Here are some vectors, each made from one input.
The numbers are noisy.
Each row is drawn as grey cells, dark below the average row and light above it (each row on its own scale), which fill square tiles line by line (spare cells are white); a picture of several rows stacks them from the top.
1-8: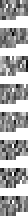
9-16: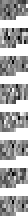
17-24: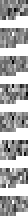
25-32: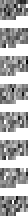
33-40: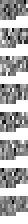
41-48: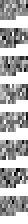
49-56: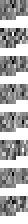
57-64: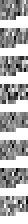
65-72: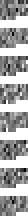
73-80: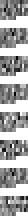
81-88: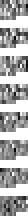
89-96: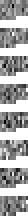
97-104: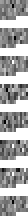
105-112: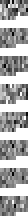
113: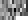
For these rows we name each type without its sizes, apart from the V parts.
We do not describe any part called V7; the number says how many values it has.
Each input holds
a value of V7, together with a list of points on a circle.
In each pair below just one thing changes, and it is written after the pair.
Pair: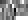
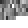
the value of V7
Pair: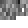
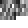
the place on the circle in item 1 of the list
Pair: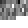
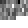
the place on the circle in item 2 of the list
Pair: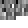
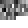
the place on the circle in item 1 of the list
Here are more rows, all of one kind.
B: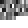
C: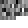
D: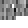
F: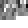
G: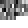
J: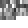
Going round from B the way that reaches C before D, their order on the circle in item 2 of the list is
B, C, D, G, J, F.
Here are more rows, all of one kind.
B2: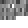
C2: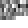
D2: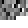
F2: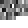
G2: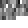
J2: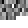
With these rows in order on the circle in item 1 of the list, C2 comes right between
F2 and G2.
